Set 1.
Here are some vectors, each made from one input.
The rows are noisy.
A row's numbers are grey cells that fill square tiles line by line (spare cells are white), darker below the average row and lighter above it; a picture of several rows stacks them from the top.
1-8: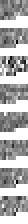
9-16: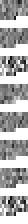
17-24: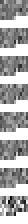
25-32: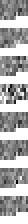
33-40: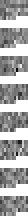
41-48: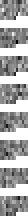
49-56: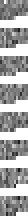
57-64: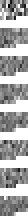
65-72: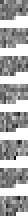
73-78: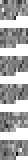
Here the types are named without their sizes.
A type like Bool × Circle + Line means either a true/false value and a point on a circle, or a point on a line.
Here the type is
List(Line).
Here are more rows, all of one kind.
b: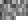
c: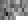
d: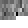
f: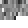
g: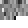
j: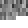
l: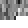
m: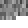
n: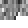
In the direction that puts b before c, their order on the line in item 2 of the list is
d, j, n, f, m, g, l, b, c.
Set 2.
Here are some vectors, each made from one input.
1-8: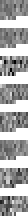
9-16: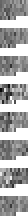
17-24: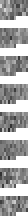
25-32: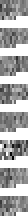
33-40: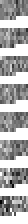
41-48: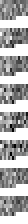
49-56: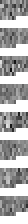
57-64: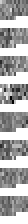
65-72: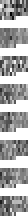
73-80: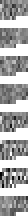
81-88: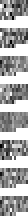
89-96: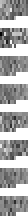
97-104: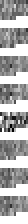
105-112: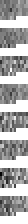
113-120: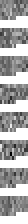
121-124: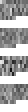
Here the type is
Circle14 + Label8.
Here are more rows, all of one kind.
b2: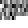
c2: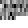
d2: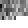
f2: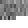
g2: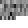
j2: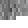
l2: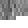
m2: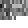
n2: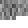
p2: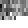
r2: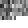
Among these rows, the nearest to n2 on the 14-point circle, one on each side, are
b2 and j2.
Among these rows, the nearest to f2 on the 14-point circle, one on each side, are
g2 and m2.
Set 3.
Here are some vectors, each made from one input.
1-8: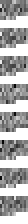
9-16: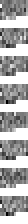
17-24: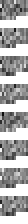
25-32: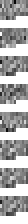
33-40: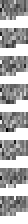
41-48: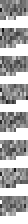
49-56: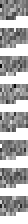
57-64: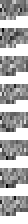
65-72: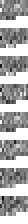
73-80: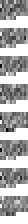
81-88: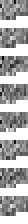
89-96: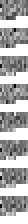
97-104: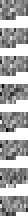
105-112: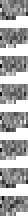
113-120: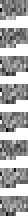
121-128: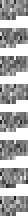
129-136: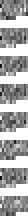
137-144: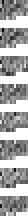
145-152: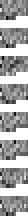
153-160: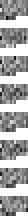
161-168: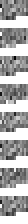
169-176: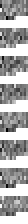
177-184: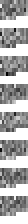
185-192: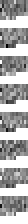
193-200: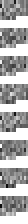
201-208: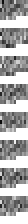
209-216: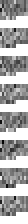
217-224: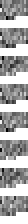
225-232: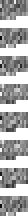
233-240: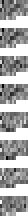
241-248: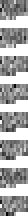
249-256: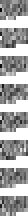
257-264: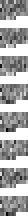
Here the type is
Bool × Line15.
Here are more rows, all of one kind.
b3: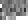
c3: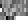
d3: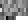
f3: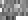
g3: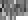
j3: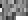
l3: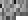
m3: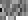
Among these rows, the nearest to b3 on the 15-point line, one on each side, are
f3 and l3.
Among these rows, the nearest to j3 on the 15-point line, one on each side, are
g3 and m3.
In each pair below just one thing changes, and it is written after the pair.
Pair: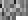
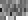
the true/false value
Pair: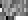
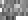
the place on the 15-point line
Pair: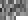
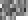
the place on the 15-point line
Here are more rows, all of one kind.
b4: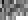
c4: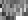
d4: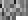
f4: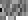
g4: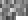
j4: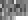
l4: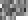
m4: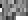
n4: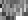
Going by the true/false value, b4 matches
f4, j4 and l4.
